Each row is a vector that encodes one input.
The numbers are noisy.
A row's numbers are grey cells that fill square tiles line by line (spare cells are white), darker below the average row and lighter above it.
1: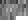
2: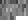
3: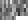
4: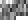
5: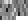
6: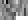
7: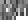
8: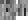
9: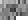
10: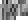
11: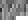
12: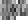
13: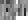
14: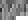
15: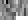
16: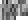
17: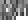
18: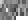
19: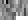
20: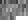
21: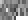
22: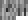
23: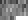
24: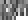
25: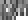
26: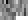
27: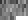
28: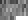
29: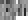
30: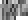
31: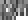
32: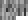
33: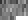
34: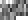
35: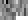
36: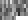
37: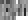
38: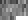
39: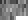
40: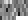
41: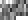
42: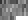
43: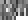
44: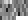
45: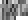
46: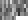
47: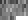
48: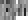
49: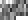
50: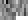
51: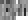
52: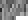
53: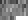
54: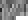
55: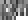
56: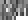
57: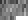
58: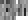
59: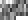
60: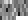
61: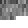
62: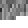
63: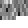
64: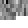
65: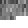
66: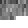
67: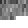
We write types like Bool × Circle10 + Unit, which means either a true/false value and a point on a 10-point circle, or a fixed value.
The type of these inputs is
Bool × Tree7.
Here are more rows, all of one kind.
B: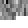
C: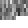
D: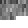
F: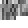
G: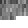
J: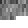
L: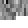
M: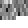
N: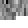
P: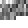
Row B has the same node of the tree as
F, L and N.
